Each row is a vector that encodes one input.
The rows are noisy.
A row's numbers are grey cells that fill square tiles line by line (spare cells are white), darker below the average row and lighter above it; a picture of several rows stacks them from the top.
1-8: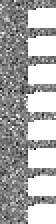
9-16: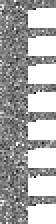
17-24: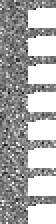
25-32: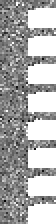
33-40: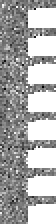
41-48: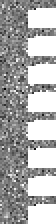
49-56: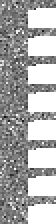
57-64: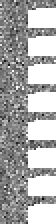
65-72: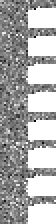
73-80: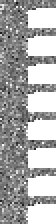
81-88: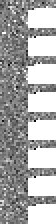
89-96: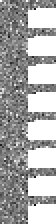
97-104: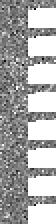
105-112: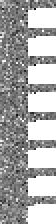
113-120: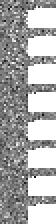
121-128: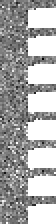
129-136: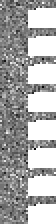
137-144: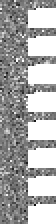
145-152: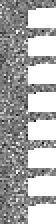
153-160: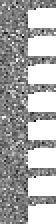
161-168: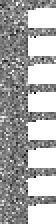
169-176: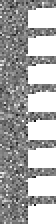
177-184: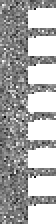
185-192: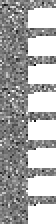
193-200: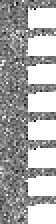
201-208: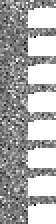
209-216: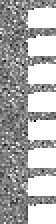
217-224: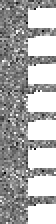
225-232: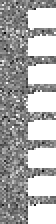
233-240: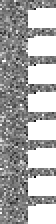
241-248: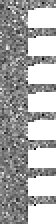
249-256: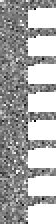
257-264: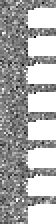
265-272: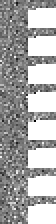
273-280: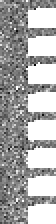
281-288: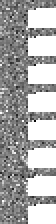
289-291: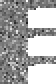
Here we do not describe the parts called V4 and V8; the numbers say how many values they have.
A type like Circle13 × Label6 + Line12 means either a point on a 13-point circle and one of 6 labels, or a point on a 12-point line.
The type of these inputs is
Label6 × Line5 × V4 + V8.
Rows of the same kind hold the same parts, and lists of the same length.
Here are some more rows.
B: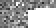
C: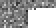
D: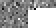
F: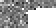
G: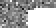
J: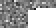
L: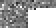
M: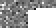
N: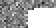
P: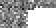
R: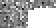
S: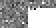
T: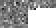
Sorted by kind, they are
B, G, N, P, R
C, D, F, J, L, M, S, T

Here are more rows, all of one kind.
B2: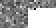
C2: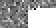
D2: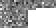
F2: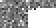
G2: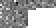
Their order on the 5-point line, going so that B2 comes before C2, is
D2, G2, B2, C2, F2.
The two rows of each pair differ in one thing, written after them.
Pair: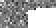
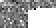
the place on the 5-point line
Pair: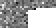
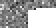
the label
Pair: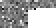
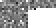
the label
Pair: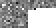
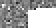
the place on the 5-point line
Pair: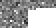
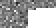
the label
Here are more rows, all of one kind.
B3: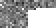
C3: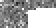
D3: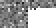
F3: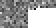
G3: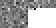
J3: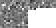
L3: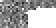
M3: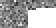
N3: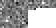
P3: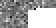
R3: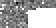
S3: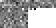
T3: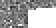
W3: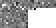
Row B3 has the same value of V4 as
C3, D3, L3 and S3.
